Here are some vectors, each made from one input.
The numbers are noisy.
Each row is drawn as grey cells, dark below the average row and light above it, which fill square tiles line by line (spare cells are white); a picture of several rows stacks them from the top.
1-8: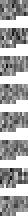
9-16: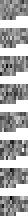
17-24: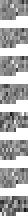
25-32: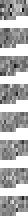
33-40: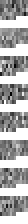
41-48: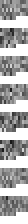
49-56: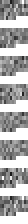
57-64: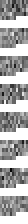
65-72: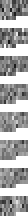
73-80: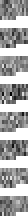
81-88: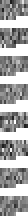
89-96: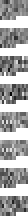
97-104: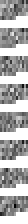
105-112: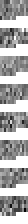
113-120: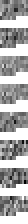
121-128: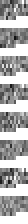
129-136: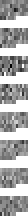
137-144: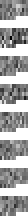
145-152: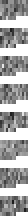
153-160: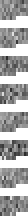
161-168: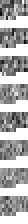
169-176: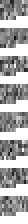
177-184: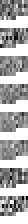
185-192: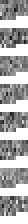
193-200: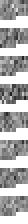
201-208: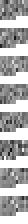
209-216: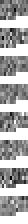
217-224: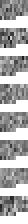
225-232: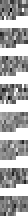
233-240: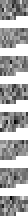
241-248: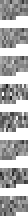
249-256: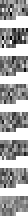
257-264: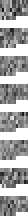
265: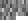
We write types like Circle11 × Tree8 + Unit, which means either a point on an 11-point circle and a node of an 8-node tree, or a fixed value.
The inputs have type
Bool × Line8 + (Circle8 + Unit) × Line6.
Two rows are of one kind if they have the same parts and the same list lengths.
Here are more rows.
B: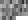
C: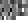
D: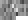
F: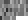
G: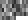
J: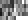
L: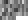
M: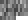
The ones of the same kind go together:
B, D
C, G, J
F, L, M

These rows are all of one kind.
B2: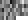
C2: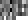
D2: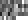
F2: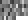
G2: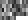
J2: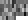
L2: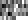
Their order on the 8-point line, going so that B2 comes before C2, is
J2, G2, B2, F2, L2, D2, C2.
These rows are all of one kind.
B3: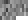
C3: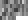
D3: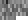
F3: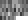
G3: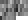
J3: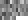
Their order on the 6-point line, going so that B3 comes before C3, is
F3, B3, J3, C3, G3, D3.
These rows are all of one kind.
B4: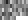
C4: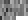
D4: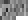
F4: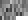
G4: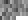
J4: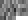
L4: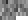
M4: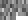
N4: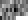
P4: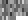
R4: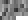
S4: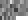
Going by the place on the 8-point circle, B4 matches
D4, G4, L4 and R4.
